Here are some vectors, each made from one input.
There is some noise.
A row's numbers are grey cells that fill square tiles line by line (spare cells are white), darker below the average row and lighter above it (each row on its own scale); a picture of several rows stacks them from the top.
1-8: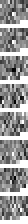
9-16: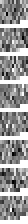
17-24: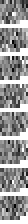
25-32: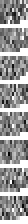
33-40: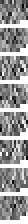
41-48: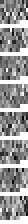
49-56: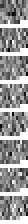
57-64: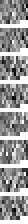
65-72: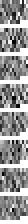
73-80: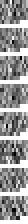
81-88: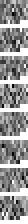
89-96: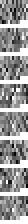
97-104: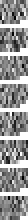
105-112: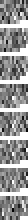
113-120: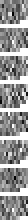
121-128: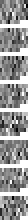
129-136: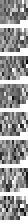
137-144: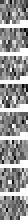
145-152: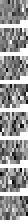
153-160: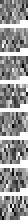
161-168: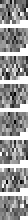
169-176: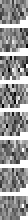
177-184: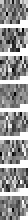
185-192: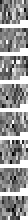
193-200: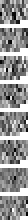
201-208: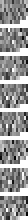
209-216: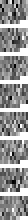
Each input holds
two labels (each one of 6), together with either a point on a 4-point line, a node of a 9-node tree and a true/false value, or a point on a 6-point line.
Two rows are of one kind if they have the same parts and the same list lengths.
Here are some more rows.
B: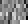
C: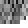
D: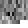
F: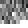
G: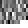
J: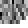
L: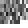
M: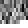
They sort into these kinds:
B, F, G, M
C, D, J, L

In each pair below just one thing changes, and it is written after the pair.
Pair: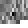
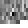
the true/false value
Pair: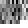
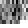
the place on the 4-point line
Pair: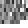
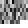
one of the two labels
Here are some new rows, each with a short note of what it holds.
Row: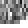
two labels (each one of 6), a point on a 4-point line, a node of a 9-node tree and a true/false value
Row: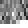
two labels (each one of 6) and a point on a 6-point line
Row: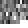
two labels (each one of 6) and a point on a 6-point line
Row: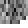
two labels (each one of 6), a point on a 4-point line, a node of a 9-node tree and a true/false value
